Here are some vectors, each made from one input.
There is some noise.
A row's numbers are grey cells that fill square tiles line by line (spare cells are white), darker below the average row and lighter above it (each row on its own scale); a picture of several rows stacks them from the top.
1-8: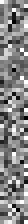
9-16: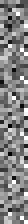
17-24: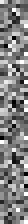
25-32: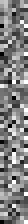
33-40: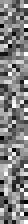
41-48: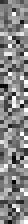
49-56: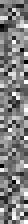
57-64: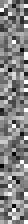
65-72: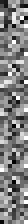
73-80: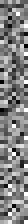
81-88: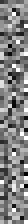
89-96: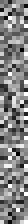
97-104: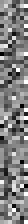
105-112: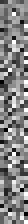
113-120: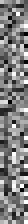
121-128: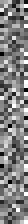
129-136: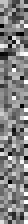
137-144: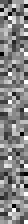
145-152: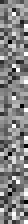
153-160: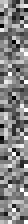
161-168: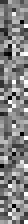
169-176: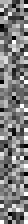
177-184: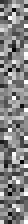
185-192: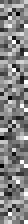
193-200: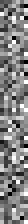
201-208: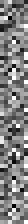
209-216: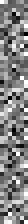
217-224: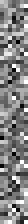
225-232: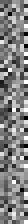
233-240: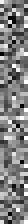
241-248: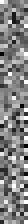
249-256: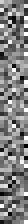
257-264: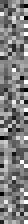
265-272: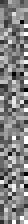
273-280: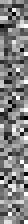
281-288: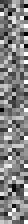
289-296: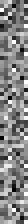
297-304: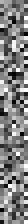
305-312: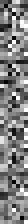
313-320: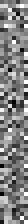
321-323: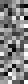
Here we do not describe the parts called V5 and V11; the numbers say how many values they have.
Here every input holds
either a fixed value, or one of 6 labels and a true/false value, or a value of V5 and a value of V11.
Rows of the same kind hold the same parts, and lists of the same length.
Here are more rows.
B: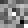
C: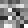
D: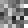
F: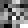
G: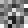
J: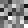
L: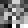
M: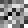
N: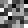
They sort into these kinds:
B, C, J, M
D, G, N
F, L

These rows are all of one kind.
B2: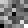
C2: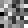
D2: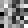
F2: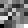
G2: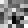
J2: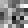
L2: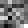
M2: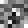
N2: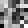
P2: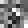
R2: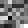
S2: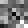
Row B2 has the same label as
L2 and M2.
